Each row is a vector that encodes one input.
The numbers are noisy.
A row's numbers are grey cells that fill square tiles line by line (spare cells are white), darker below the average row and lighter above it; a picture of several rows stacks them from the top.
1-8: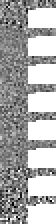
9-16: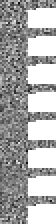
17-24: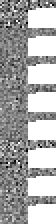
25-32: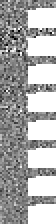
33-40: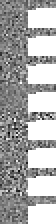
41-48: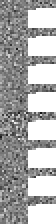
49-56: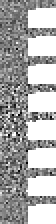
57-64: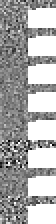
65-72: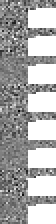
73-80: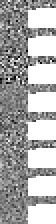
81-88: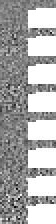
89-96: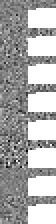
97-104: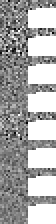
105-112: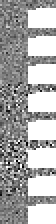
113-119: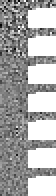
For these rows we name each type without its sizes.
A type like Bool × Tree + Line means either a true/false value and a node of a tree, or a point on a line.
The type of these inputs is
(Bool × Bool × Bool × (Tree + Unit) + Unit) × Label.
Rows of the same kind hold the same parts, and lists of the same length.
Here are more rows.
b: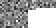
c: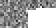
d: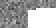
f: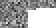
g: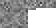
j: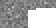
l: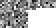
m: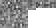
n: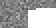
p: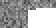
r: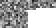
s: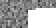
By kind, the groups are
b, g, j, n, p
c, m
d, f, l, r, s

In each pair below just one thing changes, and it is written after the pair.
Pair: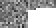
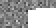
the label
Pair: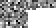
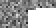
the node of the tree
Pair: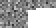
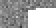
the node of the tree
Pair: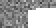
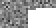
one of the three true/false values
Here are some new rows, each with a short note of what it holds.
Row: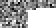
a label and three true/false values
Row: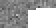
a label, a node of a tree and three true/false values
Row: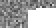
a label
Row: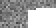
a label, a node of a tree and three true/false values
